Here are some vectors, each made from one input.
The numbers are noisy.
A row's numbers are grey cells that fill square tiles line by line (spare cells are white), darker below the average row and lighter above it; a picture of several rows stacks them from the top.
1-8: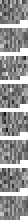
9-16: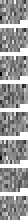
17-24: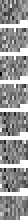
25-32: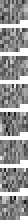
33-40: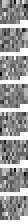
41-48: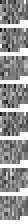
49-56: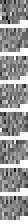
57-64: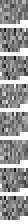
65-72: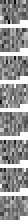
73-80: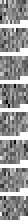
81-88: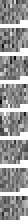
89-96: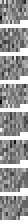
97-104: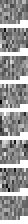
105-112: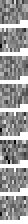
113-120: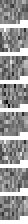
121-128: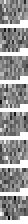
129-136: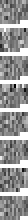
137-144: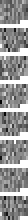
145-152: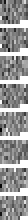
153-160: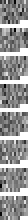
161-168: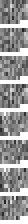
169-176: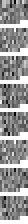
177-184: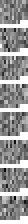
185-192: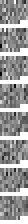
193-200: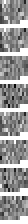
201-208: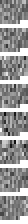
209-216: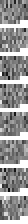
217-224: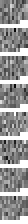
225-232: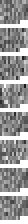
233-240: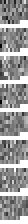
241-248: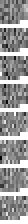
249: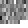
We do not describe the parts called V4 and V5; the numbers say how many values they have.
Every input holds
a true/false value, together with either a point on an 8-point line, or a value of V4 and a value of V5.
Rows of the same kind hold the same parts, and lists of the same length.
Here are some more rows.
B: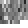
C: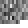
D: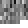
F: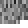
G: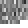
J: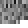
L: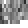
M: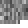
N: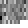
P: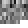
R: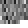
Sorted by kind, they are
B, D, F, G, J, L, M, N, P
C, R

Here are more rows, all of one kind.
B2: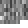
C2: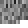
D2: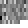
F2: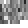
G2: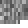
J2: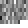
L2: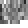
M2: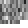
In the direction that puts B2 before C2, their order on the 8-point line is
L2, F2, M2, B2, G2, J2, D2, C2.
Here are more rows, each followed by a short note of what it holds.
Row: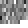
a point on an 8-point line and a true/false value
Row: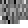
a true/false value, a value of V4 and a value of V5
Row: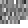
a point on an 8-point line and a true/false value
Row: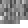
a point on an 8-point line and a true/false value
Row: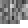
a true/false value, a value of V4 and a value of V5
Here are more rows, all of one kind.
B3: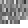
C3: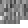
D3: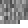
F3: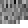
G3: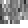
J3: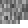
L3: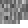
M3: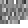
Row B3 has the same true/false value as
G3 and M3.
